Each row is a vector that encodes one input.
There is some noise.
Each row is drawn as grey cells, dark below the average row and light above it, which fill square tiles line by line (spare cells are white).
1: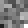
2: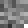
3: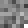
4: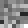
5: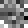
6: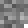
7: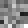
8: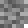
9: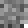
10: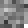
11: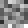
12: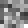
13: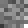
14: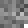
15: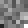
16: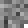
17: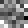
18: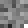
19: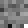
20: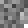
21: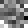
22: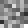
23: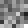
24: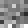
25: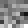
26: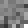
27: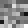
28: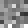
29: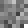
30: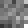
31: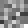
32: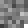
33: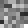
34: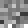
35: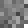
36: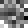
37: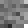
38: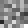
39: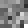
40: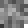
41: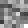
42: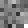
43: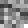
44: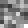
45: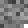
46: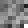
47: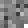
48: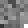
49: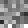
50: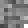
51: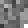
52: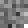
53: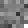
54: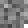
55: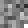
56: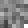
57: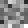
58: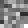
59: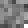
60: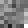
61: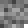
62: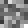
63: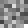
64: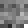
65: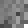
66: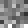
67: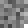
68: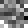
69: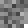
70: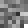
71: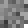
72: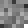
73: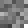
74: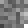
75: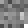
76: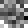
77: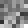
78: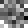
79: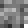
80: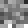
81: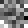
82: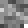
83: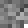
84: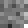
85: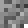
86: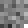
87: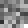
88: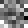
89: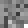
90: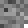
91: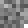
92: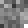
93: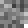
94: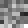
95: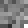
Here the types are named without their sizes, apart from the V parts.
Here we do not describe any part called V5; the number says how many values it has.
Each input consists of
a list of items, each a true/false value and a value of V5.
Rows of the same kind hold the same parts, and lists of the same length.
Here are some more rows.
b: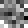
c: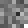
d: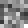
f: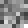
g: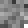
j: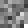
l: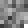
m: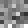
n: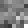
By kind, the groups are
b
c, g, j, l, n
d, f, m

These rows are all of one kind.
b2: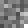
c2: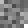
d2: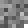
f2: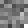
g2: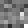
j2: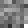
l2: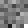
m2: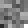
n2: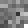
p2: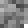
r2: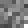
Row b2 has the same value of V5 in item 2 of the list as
m2, n2 and r2.
